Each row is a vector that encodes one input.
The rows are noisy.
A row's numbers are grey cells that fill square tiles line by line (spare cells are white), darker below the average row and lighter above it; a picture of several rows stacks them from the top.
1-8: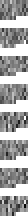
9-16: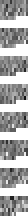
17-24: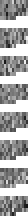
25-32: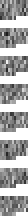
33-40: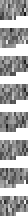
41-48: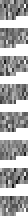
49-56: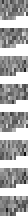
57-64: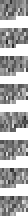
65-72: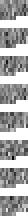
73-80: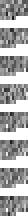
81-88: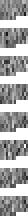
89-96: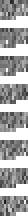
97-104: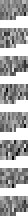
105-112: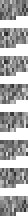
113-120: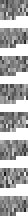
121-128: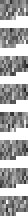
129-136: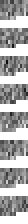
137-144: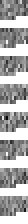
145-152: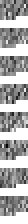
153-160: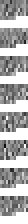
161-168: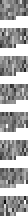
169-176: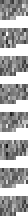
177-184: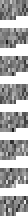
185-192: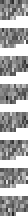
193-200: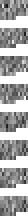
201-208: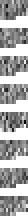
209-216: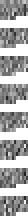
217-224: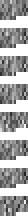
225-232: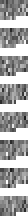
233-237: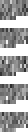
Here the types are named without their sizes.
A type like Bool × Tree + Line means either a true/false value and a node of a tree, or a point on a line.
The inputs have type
Circle + Label.
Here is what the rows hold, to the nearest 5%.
About 60% of them hold a point on a circle. The rest hold a label.
